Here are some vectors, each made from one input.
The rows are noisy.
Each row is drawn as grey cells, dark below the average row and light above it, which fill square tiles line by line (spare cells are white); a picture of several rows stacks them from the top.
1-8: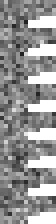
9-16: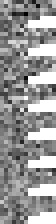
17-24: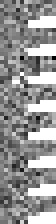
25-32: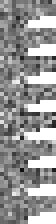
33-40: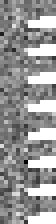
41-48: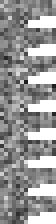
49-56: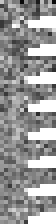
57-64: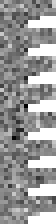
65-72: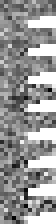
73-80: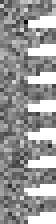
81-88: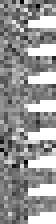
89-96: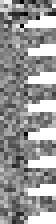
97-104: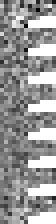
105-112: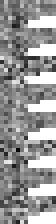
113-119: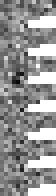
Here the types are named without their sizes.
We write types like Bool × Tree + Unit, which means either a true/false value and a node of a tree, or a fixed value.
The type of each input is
Bool × Circle.
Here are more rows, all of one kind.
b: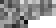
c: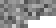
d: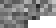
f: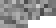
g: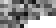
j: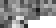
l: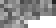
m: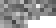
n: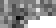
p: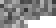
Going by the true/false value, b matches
d, g and n.
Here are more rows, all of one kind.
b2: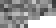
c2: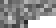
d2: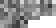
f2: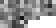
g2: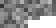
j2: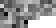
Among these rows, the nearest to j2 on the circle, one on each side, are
b2 and f2.
